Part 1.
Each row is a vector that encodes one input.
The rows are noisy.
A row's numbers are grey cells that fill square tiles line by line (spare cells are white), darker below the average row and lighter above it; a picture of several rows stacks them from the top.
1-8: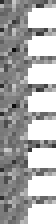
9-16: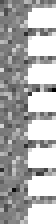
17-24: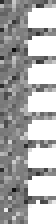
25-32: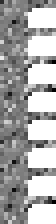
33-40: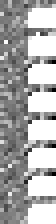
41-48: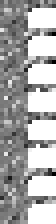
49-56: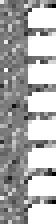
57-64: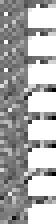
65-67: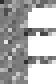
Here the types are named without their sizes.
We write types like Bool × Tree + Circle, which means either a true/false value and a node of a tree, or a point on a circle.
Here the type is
Line.
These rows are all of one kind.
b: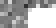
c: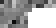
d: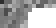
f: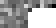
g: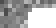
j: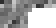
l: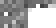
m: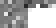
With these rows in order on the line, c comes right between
f and j.
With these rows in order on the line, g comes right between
b and d.
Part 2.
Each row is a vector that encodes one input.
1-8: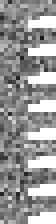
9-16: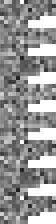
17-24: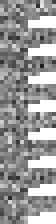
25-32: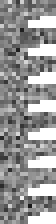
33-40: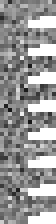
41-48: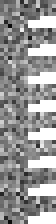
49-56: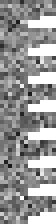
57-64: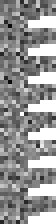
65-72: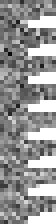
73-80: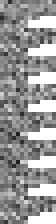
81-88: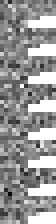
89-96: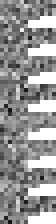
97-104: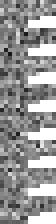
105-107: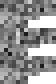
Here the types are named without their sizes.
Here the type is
Circle.
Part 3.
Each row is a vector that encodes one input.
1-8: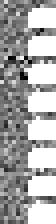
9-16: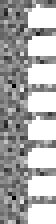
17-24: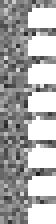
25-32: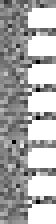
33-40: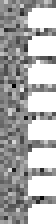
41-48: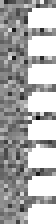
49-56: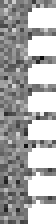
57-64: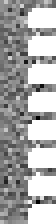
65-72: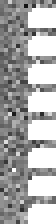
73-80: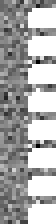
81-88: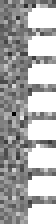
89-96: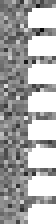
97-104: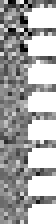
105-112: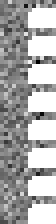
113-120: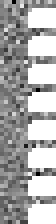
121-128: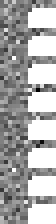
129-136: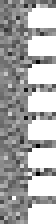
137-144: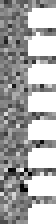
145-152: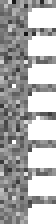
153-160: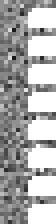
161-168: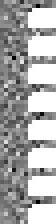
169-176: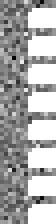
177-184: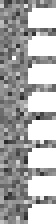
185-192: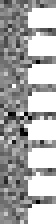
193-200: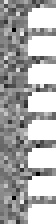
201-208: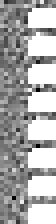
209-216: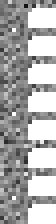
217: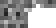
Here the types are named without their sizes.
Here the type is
Circle + Unit.
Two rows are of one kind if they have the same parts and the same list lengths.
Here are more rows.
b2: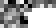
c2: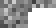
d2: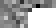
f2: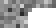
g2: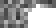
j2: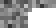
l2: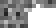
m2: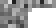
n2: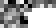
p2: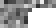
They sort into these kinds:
b2, n2
c2, d2, f2, g2, j2, l2, m2, p2

